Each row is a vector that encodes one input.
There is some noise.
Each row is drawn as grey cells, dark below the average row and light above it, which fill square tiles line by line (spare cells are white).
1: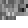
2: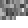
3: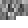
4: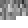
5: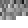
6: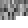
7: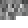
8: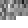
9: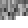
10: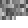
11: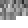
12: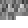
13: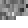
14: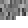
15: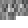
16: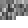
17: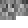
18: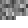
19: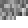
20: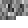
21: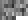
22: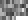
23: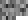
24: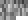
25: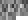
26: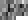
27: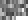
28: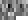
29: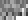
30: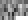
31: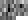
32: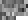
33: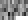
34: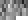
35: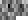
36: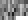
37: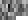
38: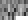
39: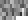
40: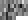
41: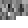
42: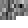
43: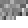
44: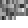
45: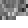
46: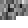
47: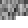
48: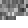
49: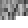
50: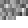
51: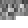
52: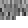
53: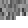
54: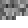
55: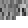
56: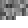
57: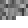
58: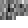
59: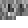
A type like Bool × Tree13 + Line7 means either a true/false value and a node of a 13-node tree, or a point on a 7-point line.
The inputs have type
Bool × Line5.
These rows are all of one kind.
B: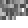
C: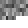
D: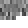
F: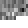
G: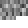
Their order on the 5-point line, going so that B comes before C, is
B, G, F, C, D.
